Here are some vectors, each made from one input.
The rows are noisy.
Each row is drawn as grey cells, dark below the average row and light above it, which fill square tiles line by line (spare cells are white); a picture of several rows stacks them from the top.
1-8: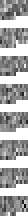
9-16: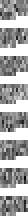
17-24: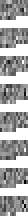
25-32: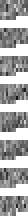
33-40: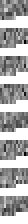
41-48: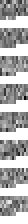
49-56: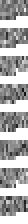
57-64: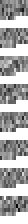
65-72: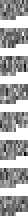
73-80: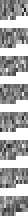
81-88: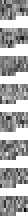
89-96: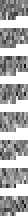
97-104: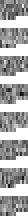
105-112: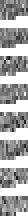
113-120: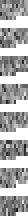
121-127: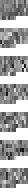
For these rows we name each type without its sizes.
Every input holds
a node of a tree, together with either a fixed value, or three true/false values.
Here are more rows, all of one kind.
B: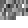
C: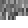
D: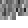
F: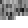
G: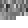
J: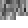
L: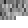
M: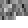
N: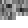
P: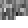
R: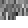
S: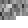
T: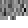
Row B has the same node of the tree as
C and R.
